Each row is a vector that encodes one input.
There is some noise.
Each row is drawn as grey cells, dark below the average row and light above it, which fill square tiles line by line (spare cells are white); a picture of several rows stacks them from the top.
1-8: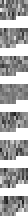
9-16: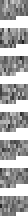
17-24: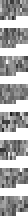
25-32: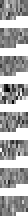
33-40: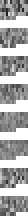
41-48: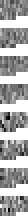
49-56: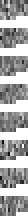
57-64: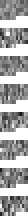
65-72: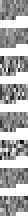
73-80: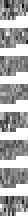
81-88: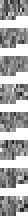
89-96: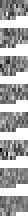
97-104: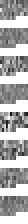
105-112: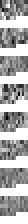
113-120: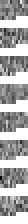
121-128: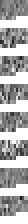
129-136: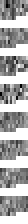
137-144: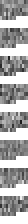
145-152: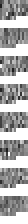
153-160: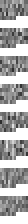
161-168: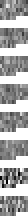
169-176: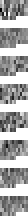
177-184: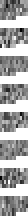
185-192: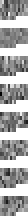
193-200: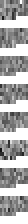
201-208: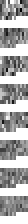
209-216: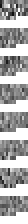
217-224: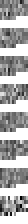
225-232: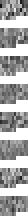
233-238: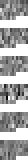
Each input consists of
either a point on a 5-point line, a point on a 9-point line and a true/false value, or a point on a 7-point line.
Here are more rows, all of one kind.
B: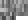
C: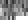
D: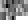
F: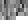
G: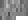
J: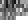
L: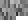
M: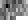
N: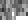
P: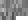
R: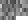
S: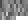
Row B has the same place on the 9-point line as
J, L and P.
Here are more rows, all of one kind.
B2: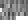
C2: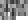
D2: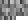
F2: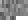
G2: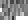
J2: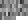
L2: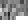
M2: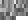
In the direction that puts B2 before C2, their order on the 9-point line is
L2, B2, G2, D2, C2, F2, M2, J2.
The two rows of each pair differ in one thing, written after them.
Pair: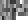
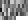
the place on the 9-point line
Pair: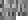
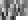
the true/false value
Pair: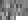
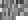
the true/false value
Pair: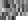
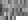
the place on the 9-point line
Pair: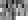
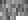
the place on the 5-point line
